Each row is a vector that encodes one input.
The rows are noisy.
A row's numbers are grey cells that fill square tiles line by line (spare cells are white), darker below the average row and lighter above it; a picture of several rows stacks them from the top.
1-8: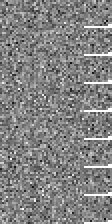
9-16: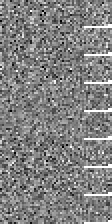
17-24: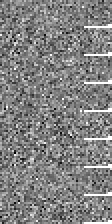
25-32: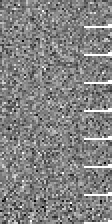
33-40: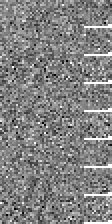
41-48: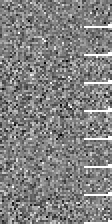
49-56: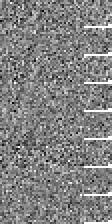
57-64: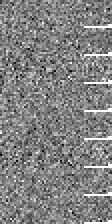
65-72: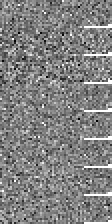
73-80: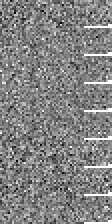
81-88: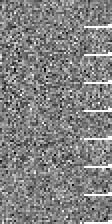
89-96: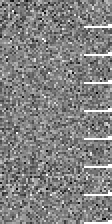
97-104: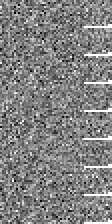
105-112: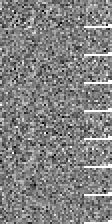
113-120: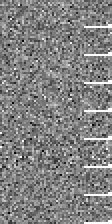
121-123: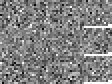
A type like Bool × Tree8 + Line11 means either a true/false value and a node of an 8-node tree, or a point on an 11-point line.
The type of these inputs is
Circle11 × Line6 + Label12.
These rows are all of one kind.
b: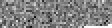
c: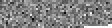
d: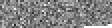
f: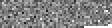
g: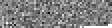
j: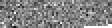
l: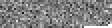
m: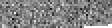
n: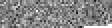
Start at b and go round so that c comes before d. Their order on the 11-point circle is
b, g, l, f, c, j, m, n, d.
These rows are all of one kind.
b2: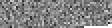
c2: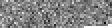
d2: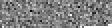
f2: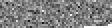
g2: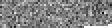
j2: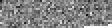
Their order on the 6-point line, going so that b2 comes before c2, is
b2, f2, d2, g2, c2, j2.
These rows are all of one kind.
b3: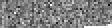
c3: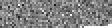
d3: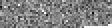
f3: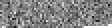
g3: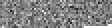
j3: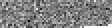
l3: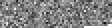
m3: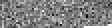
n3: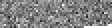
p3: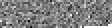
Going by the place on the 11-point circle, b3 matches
f3, m3 and n3.
